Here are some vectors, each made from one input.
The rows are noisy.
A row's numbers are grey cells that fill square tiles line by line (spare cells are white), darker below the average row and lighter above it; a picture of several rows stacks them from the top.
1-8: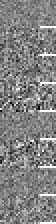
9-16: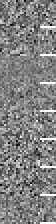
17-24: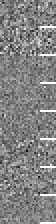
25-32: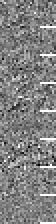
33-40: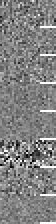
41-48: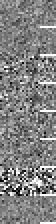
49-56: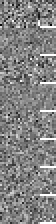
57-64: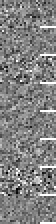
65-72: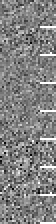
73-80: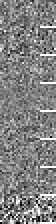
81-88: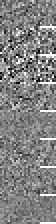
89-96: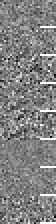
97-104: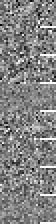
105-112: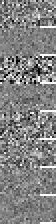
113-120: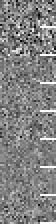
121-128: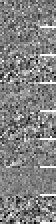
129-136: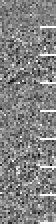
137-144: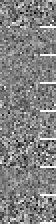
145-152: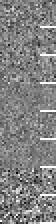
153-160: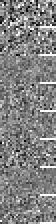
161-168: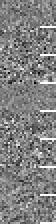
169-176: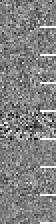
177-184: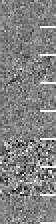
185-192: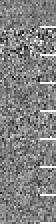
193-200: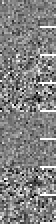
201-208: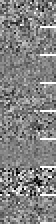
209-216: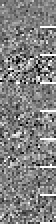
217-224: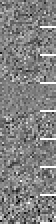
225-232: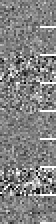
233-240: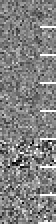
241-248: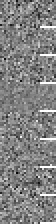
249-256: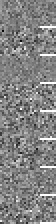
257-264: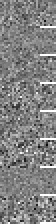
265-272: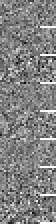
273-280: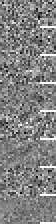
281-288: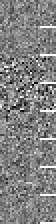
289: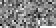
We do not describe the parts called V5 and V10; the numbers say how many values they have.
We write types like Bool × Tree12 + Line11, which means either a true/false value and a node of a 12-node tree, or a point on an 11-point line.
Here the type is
(Bool × (Circle9 + V5) + V10) × Line6 × Tree7.
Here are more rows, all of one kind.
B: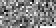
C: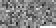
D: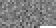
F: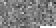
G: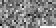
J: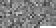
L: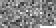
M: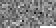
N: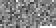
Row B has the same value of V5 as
F and J.
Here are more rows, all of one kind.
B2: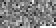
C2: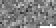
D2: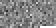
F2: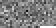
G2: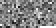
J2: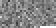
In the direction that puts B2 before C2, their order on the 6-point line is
B2, D2, C2, F2, J2, G2.
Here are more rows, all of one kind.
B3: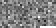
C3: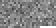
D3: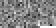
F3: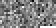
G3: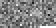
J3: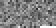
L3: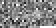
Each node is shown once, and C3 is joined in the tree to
D3 and J3.
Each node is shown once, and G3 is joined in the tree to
B3 and J3.
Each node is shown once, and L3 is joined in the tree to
F3.
